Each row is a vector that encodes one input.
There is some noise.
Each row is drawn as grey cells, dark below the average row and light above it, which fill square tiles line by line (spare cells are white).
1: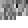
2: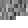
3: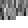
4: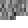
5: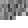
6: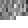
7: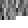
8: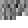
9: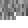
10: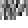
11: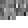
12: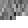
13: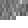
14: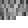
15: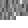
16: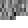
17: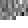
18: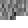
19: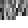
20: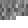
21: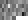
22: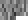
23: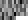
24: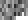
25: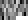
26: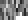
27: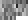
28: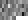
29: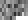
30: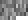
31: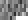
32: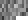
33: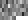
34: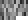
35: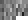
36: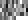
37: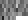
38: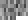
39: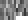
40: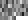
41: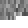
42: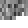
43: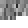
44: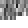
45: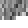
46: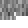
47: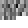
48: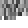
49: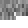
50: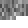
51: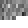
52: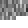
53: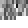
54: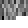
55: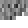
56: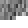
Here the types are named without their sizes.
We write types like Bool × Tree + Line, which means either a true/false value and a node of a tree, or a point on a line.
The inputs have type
Bool × Tree.
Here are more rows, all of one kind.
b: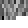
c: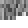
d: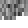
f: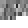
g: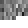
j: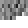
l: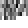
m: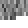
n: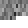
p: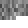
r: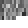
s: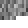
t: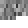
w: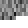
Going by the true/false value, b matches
g, p, r and s.
